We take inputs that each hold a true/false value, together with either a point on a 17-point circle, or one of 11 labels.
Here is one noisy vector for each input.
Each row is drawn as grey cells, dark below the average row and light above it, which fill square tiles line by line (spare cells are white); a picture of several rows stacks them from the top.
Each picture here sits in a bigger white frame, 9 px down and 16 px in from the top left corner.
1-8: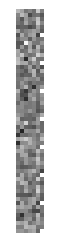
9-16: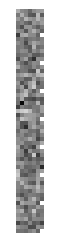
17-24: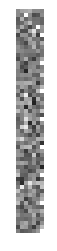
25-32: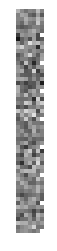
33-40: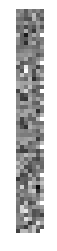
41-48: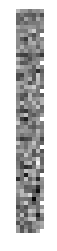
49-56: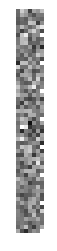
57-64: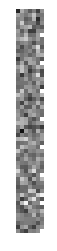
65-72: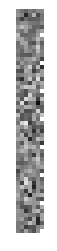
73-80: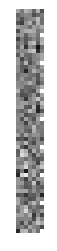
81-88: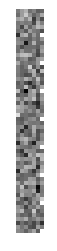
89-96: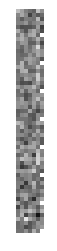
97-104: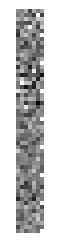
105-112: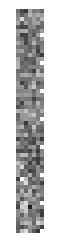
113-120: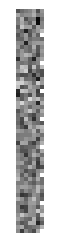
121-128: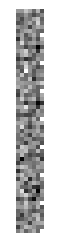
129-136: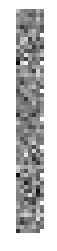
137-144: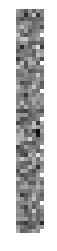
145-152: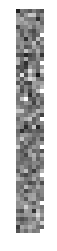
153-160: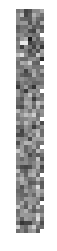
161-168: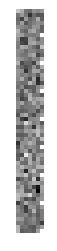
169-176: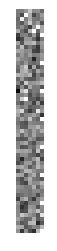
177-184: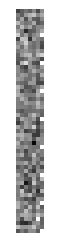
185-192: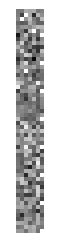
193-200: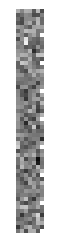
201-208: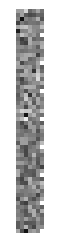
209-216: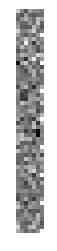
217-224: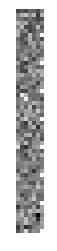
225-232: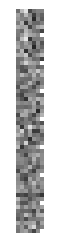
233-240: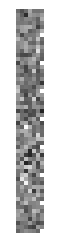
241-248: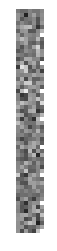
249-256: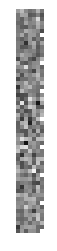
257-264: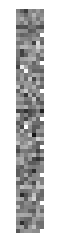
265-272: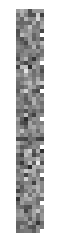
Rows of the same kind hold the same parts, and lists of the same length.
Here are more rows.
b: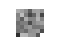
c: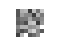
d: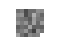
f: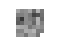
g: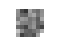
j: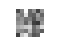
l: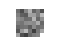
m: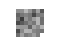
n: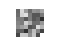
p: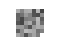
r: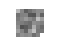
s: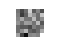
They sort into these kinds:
b, d, f, g, l, m, p, r, s
c, j, n

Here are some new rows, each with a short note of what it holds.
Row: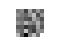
a point on a 17-point circle and a true/false value
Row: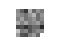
a point on a 17-point circle and a true/false value
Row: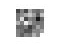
one of 11 labels and a true/false value
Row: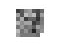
one of 11 labels and a true/false value
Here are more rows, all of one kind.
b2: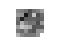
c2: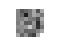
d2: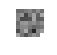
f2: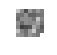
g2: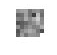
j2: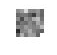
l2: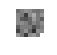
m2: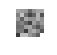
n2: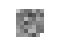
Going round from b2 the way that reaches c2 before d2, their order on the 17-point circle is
b2, c2, n2, f2, m2, g2, l2, j2, d2.
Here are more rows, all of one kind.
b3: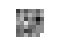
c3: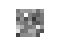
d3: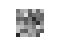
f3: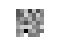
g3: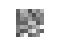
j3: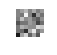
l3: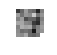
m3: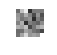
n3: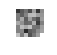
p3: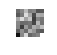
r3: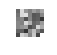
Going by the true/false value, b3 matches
l3 and n3.
